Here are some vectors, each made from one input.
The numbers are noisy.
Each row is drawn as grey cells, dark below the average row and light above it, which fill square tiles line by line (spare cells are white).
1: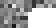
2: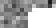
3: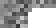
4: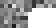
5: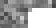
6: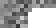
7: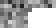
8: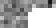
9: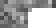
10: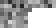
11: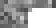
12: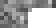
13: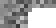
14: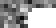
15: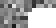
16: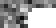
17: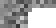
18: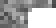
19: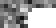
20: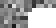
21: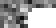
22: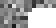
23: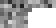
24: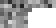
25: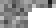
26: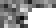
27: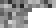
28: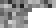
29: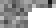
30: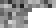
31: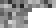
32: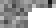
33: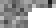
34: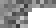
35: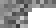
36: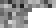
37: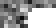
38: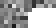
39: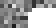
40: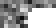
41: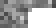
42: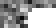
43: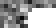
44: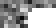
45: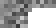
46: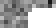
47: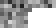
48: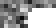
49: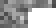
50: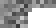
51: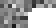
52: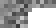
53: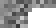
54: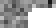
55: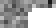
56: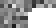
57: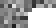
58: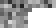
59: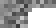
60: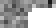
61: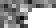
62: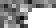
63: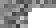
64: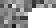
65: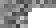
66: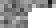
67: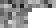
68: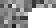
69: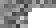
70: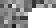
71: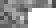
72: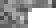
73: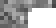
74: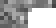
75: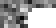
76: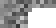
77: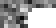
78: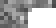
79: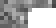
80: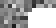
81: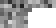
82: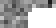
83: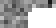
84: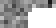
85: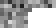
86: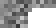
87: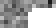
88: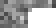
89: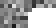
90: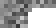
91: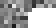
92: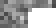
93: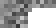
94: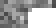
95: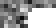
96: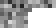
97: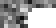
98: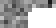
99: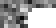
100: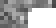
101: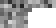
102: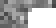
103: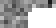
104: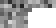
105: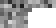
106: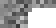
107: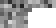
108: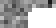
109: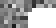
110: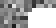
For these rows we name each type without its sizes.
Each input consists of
a point on a line.
